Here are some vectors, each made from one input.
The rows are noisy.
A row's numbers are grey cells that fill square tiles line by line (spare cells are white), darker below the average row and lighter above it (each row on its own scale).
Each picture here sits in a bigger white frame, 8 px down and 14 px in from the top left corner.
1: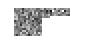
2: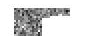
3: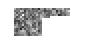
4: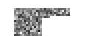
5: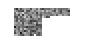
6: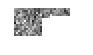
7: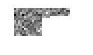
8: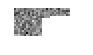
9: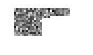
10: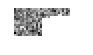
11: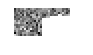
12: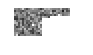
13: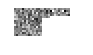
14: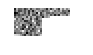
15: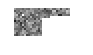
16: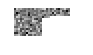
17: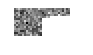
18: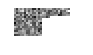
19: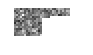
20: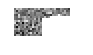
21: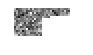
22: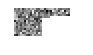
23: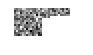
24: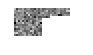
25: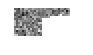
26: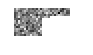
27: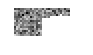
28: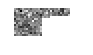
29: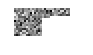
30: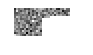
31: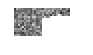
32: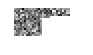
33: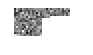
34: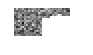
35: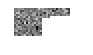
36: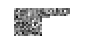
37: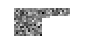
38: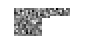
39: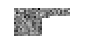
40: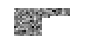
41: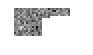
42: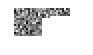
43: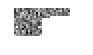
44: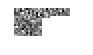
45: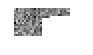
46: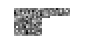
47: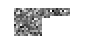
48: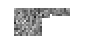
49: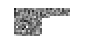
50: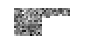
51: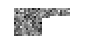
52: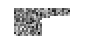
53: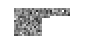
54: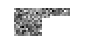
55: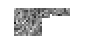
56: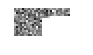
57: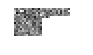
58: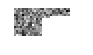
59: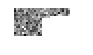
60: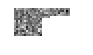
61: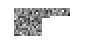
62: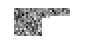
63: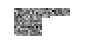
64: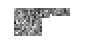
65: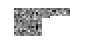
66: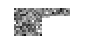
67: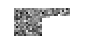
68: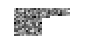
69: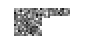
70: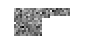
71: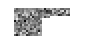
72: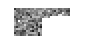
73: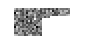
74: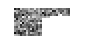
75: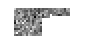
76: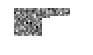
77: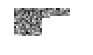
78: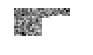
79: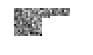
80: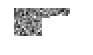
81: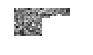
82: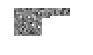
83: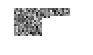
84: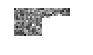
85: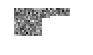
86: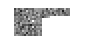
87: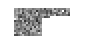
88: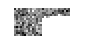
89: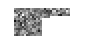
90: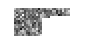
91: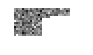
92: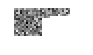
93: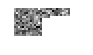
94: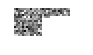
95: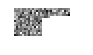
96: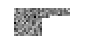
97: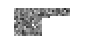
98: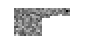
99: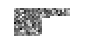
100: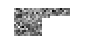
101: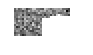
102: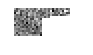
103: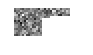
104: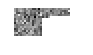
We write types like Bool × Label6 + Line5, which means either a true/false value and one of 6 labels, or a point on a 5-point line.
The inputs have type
Line4 × (Tree7 + Unit) + Line7.
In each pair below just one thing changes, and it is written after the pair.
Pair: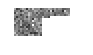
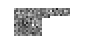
the place on the 4-point line
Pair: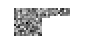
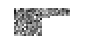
the node of the tree
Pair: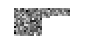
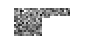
the place on the 4-point line
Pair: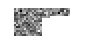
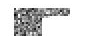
the place on the 4-point line
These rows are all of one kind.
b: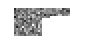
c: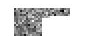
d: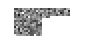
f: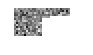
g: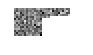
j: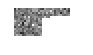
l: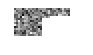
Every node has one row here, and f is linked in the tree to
c and g.
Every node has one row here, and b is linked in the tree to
g and j.
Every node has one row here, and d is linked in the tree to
l.
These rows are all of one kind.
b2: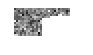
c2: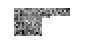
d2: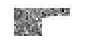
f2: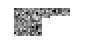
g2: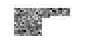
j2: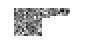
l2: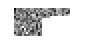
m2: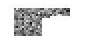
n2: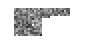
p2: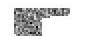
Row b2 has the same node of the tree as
d2, l2 and p2.
